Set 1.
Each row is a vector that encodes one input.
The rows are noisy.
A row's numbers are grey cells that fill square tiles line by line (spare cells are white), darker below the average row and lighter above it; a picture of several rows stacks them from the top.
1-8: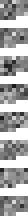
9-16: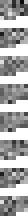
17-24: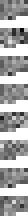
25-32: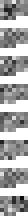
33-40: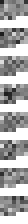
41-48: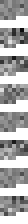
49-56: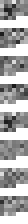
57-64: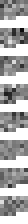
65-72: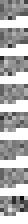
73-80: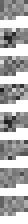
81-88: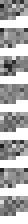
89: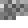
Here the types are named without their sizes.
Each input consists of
a node of a tree.
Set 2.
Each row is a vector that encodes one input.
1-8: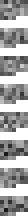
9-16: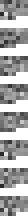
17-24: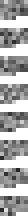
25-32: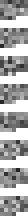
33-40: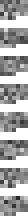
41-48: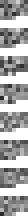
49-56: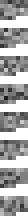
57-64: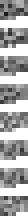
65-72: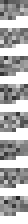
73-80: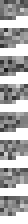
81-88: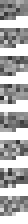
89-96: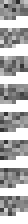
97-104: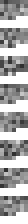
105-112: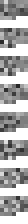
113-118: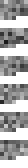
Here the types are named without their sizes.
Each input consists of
a point on a circle.
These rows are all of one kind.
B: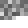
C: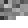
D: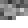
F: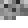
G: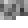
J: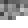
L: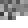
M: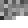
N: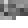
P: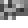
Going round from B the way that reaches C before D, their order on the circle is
B, M, C, D, J, L, F, G, N, P.
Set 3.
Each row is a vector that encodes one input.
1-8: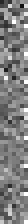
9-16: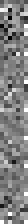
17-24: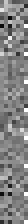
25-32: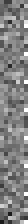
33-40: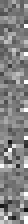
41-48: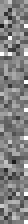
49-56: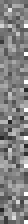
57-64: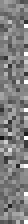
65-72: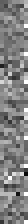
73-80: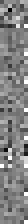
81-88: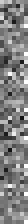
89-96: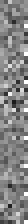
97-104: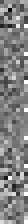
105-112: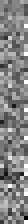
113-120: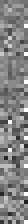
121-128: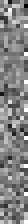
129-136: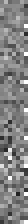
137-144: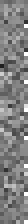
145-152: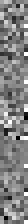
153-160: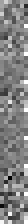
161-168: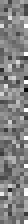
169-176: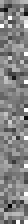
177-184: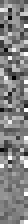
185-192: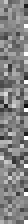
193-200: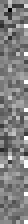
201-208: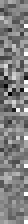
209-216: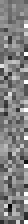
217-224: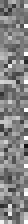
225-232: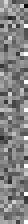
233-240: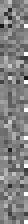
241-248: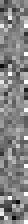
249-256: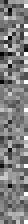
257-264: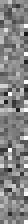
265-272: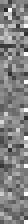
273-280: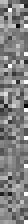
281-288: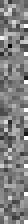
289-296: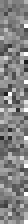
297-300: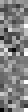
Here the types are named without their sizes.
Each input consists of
a node of a tree.
